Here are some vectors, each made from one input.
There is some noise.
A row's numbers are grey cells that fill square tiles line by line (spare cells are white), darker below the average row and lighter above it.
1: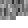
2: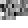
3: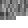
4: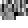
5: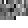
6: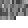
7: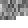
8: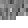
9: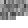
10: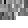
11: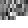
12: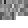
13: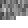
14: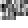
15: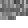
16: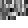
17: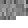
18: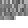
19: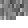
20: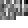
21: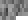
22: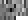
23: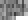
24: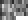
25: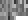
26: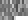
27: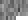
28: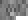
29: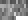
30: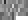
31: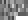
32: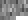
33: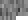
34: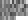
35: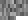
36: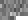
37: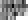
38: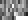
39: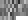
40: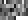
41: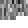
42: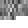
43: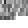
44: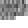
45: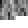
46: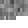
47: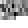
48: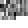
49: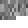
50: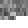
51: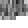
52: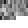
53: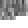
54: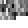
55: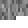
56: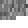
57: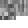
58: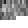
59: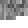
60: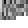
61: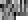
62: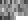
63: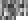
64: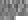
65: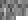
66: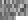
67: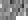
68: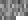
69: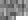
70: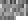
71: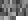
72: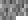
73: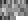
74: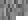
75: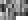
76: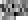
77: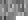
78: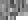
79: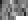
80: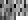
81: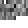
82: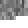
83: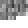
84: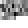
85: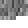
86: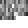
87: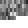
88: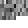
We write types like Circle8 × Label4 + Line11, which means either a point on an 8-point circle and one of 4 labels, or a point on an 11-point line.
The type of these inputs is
Line4 + List3(Line5).
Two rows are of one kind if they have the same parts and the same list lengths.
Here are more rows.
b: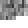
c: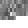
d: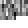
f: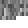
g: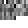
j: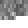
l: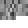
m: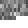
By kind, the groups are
b, c, j, m
d
f
g
l

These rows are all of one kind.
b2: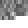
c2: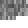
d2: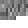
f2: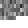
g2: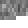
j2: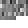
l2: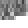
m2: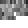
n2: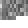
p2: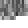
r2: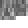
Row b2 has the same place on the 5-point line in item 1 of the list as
c2, l2, p2 and r2.
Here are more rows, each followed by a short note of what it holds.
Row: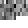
the empty list
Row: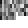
a list of one item
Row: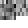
the empty list
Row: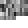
a point on a 4-point line
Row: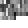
a point on a 4-point line
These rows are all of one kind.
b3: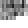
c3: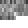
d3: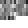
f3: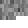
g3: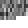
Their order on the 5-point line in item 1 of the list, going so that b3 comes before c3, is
b3, g3, f3, c3, d3.
